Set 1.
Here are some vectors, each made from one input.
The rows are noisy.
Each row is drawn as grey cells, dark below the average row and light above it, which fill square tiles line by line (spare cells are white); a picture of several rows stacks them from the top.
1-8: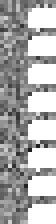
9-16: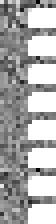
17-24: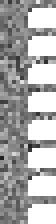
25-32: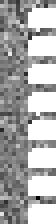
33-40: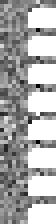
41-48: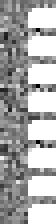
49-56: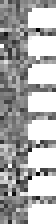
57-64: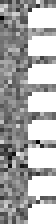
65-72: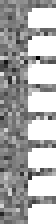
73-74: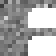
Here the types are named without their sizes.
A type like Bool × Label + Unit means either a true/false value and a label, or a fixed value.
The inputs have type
(Circle + Unit) × Line.
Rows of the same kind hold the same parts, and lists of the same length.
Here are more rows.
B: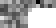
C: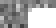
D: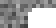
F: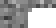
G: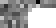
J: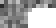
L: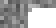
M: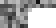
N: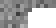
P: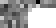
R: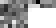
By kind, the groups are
B, G, L, N, P, R
C, D, F, J, M

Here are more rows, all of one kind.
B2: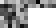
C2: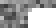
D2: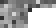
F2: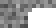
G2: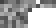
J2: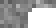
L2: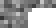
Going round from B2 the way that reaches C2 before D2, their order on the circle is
B2, C2, F2, J2, G2, D2, L2.
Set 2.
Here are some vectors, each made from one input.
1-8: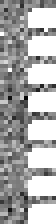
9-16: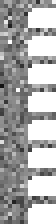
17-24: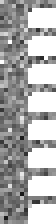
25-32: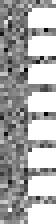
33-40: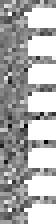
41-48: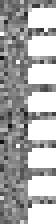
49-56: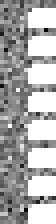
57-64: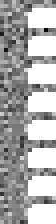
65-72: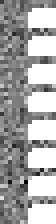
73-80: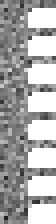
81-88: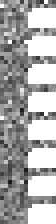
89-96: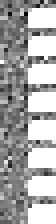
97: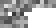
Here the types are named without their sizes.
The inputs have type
Bool × Bool × Bool + Tree.
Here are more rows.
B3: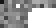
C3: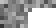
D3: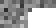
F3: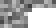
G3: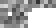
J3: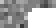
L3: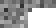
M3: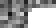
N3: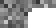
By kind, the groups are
B3, C3, D3, J3, L3, N3
F3, G3, M3

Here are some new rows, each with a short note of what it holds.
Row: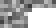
three true/false values
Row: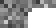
a node of a tree
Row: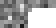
a node of a tree
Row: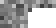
a node of a tree
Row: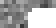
a node of a tree
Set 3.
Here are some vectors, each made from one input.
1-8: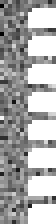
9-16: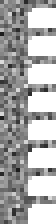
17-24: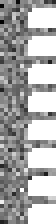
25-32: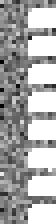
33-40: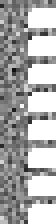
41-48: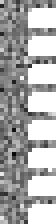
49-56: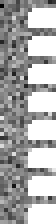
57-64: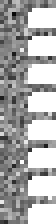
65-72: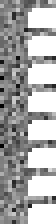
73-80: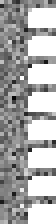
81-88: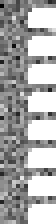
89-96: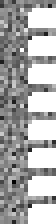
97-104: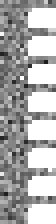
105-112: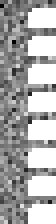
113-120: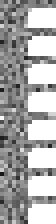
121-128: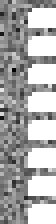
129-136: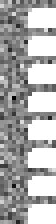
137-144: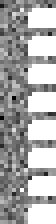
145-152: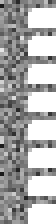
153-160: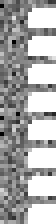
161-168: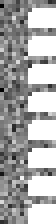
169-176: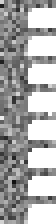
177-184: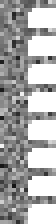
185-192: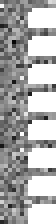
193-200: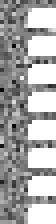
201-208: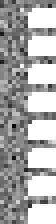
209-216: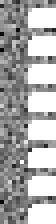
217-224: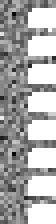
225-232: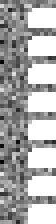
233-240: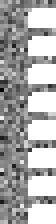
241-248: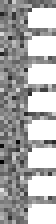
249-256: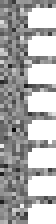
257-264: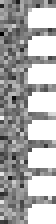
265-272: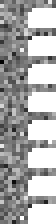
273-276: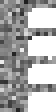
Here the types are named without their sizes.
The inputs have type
Bool × Bool × Bool × Bool + Tree.
